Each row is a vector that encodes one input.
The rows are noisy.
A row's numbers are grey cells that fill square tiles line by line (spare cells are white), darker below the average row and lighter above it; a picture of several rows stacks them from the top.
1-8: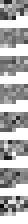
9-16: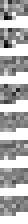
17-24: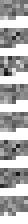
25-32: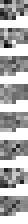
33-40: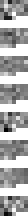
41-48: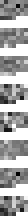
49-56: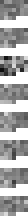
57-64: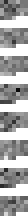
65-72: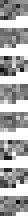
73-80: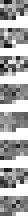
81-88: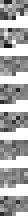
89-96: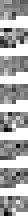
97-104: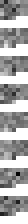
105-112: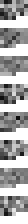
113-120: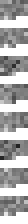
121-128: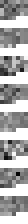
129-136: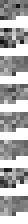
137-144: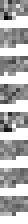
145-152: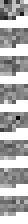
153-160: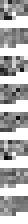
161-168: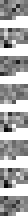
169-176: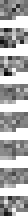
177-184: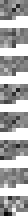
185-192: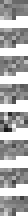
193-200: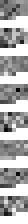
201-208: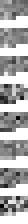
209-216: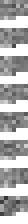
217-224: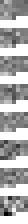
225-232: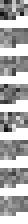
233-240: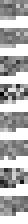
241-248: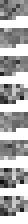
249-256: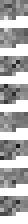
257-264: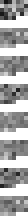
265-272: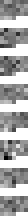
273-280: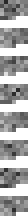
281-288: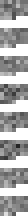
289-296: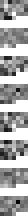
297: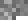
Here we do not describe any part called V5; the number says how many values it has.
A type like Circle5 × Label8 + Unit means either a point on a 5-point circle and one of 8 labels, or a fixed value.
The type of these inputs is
Line8 + List3(Bool × V5).
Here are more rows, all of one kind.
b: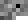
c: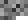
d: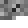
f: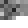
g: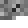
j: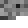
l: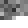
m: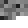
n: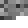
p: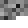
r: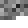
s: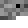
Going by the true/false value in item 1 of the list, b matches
j, m, n and s.
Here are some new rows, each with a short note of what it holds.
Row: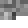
a list of three items
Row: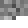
a list of three items
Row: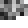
a point on an 8-point line
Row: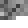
a list of two items
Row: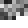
a point on an 8-point line
